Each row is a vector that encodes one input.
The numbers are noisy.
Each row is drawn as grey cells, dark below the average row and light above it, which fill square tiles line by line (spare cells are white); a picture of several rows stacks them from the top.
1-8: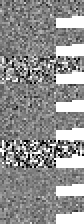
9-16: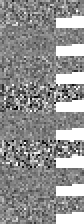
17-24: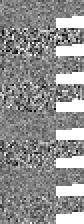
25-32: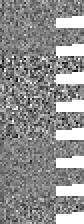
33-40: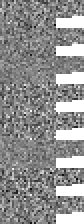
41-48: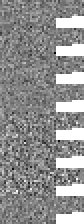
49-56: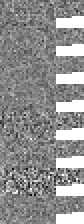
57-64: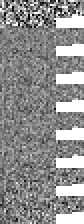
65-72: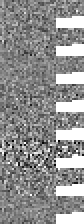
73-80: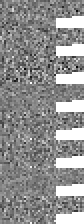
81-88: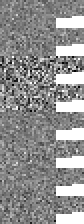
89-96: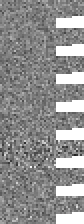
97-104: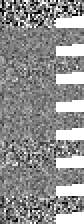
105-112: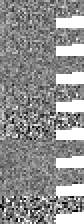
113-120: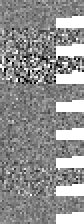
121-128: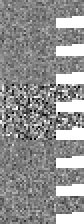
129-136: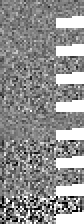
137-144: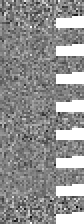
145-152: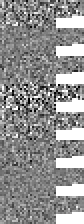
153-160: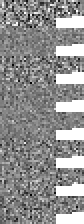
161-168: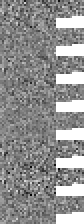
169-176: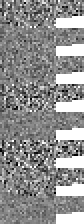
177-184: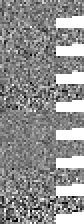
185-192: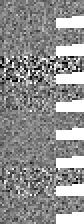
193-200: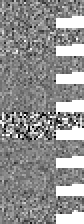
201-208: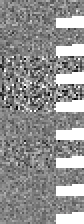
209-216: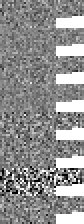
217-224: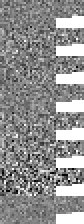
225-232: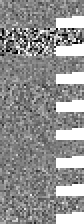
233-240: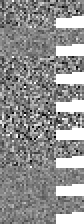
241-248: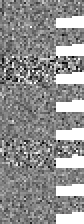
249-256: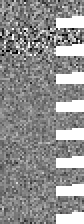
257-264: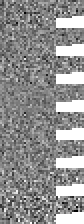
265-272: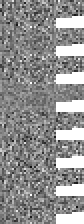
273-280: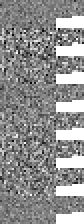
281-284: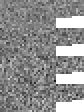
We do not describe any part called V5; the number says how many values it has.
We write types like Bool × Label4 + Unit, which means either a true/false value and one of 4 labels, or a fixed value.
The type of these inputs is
Bool × Bool × Bool × Bool + Circle10 × Line6 × (Line6 + V5).
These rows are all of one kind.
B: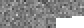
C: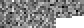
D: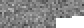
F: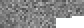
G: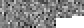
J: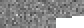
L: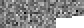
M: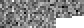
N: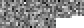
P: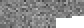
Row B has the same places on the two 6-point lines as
D, F and N.
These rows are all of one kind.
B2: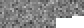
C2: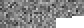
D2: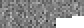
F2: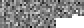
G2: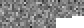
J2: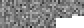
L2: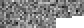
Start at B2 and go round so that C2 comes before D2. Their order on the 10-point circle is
B2, J2, F2, L2, C2, G2, D2.
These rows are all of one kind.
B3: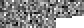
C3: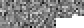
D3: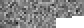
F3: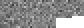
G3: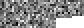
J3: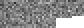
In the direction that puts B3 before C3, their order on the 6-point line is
B3, J3, F3, D3, C3, G3.
